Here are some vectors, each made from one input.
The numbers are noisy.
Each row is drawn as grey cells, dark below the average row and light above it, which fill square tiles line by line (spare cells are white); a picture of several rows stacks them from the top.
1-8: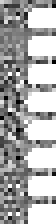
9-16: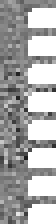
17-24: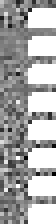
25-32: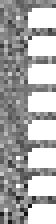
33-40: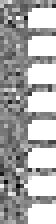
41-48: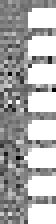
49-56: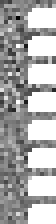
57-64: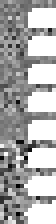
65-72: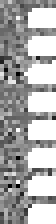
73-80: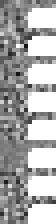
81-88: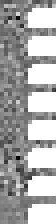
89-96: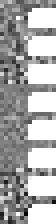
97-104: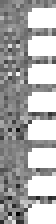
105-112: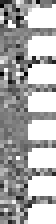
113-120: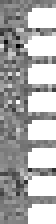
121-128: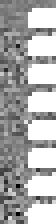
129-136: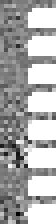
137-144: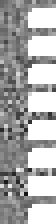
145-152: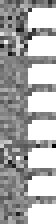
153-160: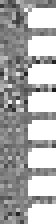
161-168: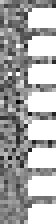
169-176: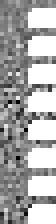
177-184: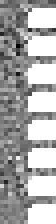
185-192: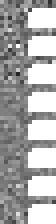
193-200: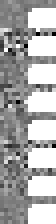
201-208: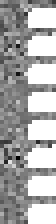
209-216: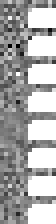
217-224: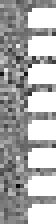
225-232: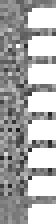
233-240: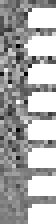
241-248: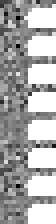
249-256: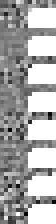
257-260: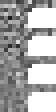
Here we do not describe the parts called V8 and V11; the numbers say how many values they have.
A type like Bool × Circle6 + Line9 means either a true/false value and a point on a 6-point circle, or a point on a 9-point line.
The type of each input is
Bool × (Tree9 + Unit) × V8 × V11 + Line10.
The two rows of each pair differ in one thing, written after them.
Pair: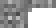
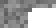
the node of the tree
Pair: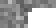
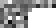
the value of V8
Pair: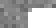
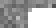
the value of V8
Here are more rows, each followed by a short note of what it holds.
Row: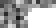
a node of a 9-node tree, a true/false value, a value of V8 and a value of V11
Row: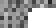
a point on a 10-point line
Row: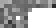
a node of a 9-node tree, a true/false value, a value of V8 and a value of V11
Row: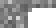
a true/false value, a value of V8 and a value of V11
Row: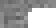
a true/false value, a value of V8 and a value of V11
